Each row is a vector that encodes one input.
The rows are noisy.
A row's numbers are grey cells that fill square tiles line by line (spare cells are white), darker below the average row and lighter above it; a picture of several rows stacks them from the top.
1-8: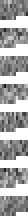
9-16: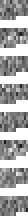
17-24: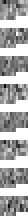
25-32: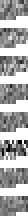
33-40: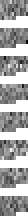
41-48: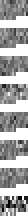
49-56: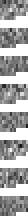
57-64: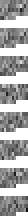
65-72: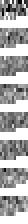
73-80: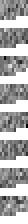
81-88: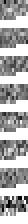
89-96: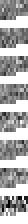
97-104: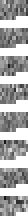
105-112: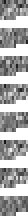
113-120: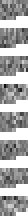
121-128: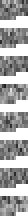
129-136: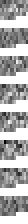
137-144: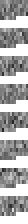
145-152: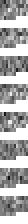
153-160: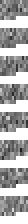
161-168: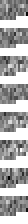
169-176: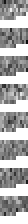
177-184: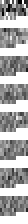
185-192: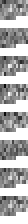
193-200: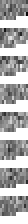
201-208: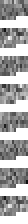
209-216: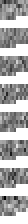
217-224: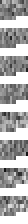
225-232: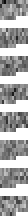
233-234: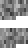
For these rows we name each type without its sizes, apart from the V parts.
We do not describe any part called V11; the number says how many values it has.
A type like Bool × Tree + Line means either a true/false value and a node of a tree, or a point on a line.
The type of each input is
List(Line × V11).
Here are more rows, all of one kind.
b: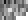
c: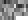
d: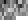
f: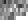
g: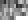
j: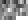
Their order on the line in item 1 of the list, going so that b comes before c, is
f, b, d, j, c, g.
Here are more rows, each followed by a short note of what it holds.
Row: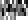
the empty list
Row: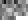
a list of one item
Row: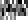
the empty list
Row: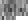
a list of two items
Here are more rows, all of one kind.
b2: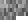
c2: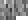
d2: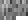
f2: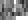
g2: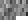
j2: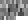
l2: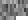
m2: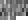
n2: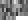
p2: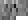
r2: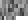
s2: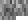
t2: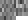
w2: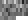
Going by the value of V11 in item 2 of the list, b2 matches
f2, j2, m2 and r2.
